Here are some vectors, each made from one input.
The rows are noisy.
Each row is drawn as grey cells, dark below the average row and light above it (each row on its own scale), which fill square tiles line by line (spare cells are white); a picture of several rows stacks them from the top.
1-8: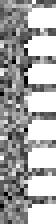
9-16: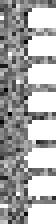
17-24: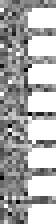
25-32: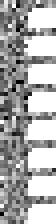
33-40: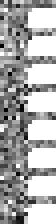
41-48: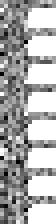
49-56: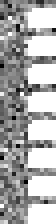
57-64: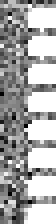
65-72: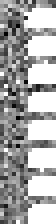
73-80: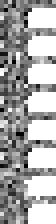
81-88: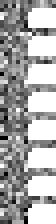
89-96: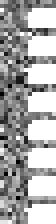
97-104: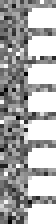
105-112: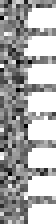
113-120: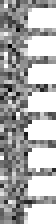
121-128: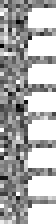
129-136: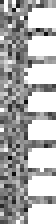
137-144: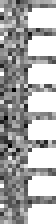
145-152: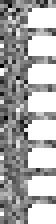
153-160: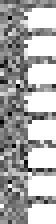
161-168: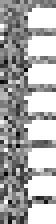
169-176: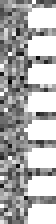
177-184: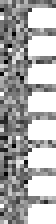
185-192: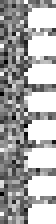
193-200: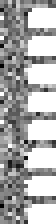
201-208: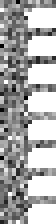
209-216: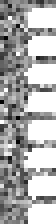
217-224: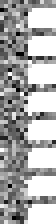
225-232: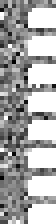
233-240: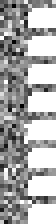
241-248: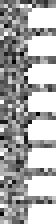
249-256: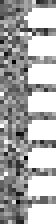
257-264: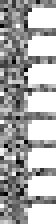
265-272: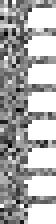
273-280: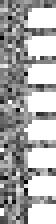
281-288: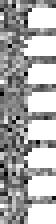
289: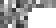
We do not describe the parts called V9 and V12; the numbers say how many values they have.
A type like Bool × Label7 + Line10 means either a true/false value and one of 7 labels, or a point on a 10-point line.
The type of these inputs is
(Circle17 + Line7) × V12 + V9.
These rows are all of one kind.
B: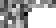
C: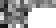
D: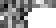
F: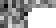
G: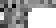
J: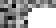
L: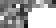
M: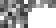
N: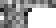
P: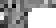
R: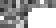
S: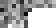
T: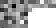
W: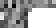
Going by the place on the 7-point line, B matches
F, S and W.
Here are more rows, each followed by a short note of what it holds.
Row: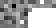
a point on a 7-point line and a value of V12
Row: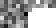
a point on a 7-point line and a value of V12
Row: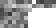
a value of V9
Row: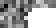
a point on a 7-point line and a value of V12
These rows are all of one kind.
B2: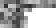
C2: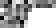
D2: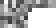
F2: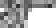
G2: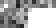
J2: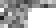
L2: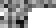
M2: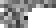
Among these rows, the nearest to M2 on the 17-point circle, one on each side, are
B2 and J2.
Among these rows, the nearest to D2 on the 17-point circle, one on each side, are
G2 and L2.
